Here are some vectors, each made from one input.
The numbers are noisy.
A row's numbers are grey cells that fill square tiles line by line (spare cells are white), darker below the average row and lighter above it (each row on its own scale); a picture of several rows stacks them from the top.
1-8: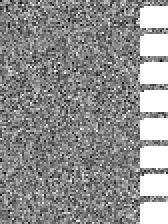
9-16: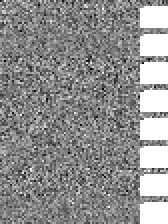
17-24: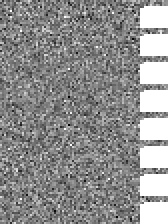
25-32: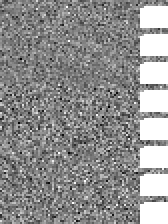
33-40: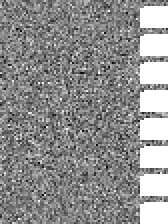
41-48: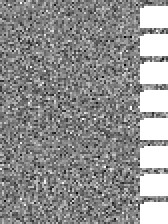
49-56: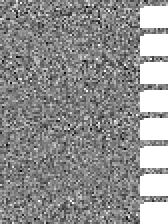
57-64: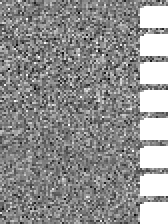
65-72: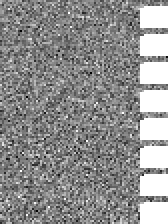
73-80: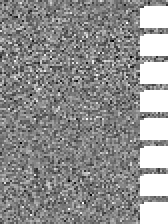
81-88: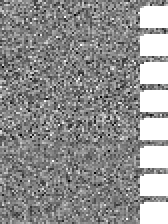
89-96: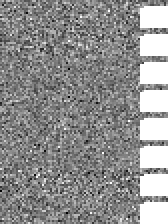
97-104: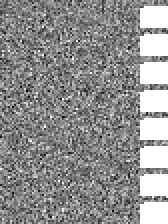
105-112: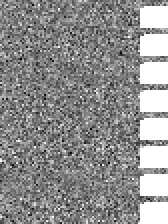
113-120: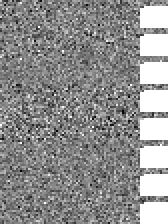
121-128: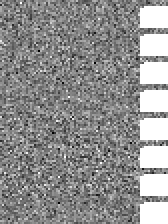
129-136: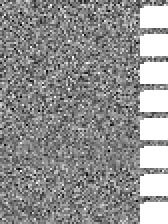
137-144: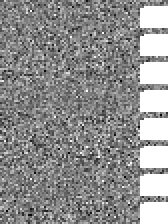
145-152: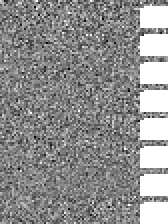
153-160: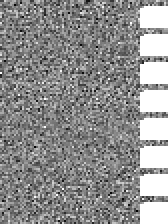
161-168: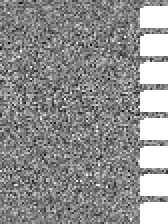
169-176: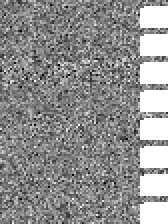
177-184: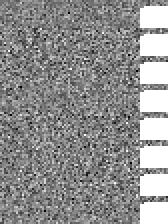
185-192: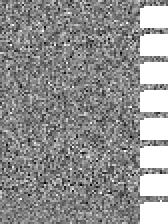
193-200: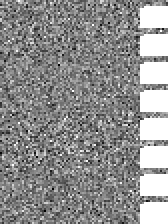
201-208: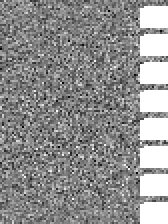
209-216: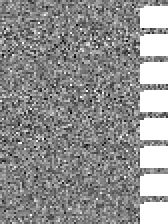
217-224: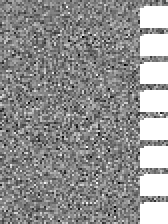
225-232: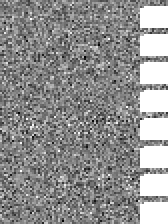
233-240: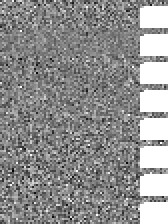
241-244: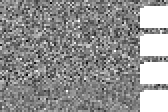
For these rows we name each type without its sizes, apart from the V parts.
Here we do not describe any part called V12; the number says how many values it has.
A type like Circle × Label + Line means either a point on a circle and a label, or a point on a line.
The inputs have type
(Bool × Bool × Bool × Bool + V12) × Circle.
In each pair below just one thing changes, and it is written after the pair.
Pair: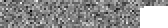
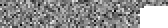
the place on the circle
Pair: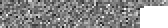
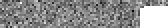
the place on the circle
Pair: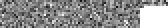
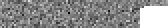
the place on the circle
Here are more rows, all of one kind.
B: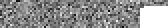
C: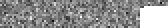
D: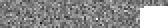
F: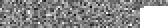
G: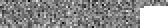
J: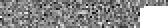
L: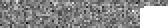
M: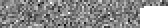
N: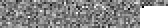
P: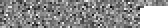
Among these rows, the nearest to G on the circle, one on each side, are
D and M.
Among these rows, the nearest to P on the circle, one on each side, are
F and L.
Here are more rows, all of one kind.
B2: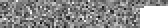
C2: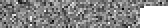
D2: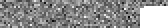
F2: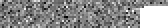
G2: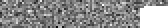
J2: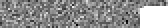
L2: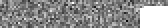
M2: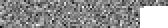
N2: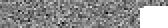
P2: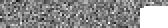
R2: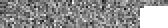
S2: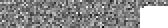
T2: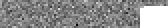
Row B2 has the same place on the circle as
D2, J2 and R2.
